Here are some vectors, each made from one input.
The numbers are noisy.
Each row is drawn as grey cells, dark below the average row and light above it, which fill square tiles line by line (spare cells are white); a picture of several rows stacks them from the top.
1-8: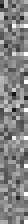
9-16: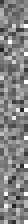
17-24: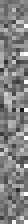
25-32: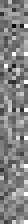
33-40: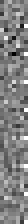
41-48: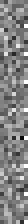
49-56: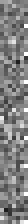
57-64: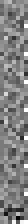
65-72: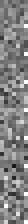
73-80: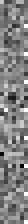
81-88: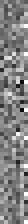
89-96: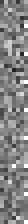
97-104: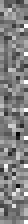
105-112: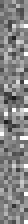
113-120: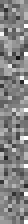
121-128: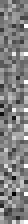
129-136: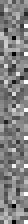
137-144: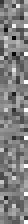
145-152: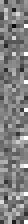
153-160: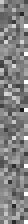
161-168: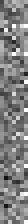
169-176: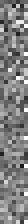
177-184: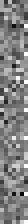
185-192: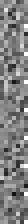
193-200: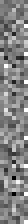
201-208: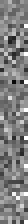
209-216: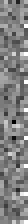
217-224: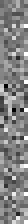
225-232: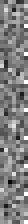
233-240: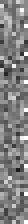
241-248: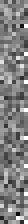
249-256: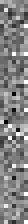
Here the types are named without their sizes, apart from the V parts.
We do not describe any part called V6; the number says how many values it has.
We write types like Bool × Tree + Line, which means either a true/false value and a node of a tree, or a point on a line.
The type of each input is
(Circle + Unit) × V6 + Tree.
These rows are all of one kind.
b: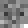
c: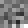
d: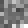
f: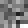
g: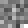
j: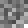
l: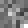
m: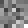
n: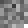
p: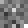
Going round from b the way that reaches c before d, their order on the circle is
b, p, n, f, j, l, c, g, m, d.
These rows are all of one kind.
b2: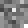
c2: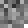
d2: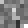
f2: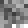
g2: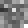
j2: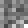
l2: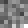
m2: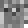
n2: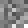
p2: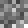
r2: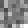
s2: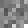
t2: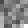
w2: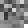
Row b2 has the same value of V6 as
c2, g2, m2 and w2.
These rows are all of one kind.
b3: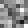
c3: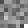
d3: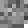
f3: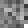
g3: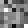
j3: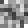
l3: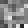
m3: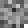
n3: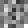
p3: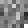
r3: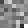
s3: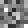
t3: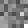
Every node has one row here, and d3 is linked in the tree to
f3 and t3.
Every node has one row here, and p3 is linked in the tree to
j3 and r3.
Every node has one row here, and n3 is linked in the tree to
g3 and s3.
